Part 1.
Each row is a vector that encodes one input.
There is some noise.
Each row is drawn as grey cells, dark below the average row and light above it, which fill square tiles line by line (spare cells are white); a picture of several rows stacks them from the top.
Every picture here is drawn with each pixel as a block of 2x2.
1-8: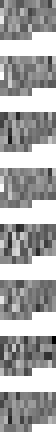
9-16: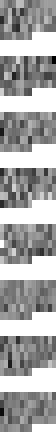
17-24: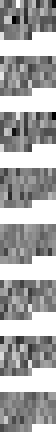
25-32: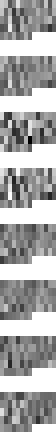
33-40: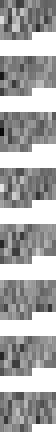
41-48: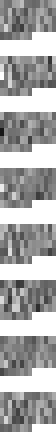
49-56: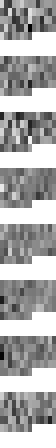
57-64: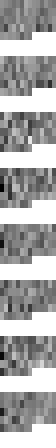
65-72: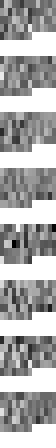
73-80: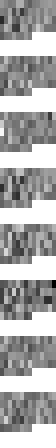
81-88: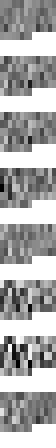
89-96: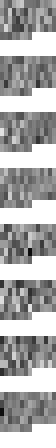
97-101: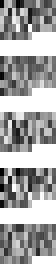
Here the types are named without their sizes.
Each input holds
either a fixed value, or three true/false values.
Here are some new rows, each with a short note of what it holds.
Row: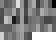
a fixed value
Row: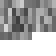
three true/false values
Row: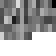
a fixed value
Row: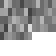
three true/false values
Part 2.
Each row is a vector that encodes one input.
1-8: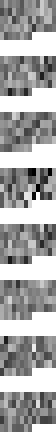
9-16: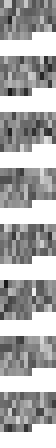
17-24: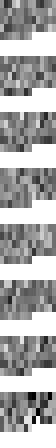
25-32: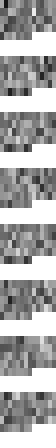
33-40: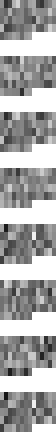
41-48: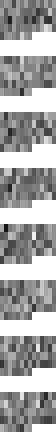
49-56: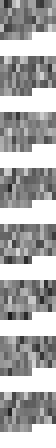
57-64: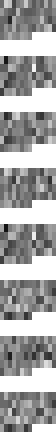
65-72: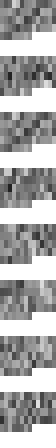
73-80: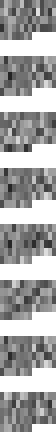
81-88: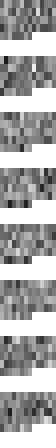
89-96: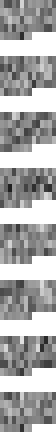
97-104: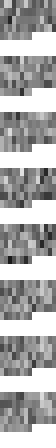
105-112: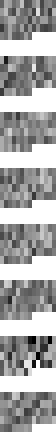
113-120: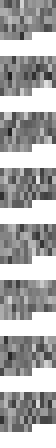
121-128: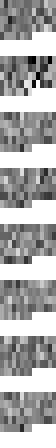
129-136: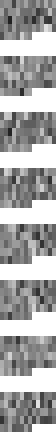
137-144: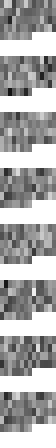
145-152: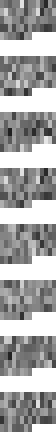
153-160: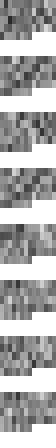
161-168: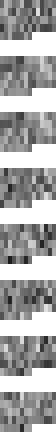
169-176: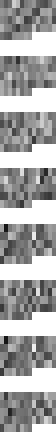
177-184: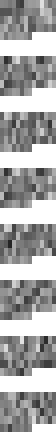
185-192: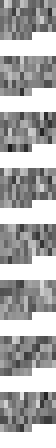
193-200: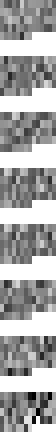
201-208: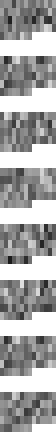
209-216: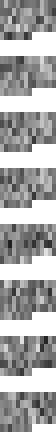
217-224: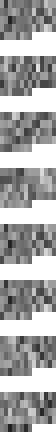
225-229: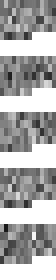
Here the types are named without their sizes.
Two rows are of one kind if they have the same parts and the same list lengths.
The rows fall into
2 kinds.
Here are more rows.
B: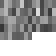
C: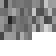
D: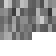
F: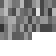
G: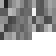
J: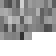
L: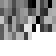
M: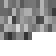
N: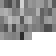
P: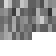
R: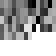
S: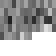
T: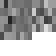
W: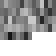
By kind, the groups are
B, C, D, F, G, J, M, N, P, S, T, W
L, R

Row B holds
a point on a circle.
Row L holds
a fixed value.
